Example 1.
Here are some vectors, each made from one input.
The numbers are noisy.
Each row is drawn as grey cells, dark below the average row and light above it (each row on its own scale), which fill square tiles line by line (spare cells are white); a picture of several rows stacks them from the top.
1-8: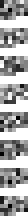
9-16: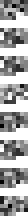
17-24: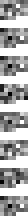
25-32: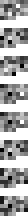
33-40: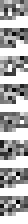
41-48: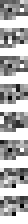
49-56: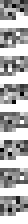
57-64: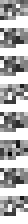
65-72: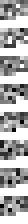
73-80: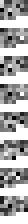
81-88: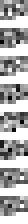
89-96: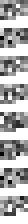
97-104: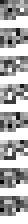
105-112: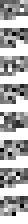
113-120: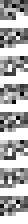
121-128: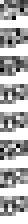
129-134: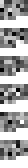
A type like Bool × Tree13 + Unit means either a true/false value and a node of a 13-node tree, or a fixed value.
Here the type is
Circle13.
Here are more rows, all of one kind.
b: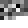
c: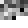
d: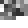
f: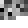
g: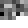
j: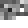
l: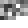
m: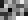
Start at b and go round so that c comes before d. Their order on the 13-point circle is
b, f, c, l, d, j, m, g.
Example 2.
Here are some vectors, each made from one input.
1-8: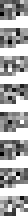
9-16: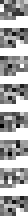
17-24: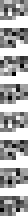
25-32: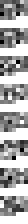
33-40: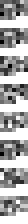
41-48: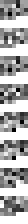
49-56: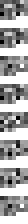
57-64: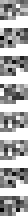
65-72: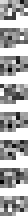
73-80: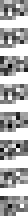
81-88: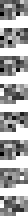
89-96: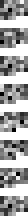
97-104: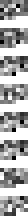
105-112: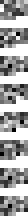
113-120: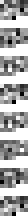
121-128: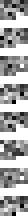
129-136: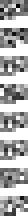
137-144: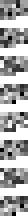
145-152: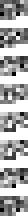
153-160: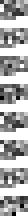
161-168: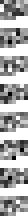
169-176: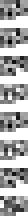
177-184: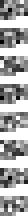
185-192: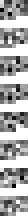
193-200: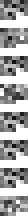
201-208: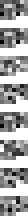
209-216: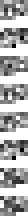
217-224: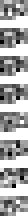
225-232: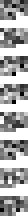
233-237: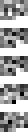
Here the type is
Circle13.
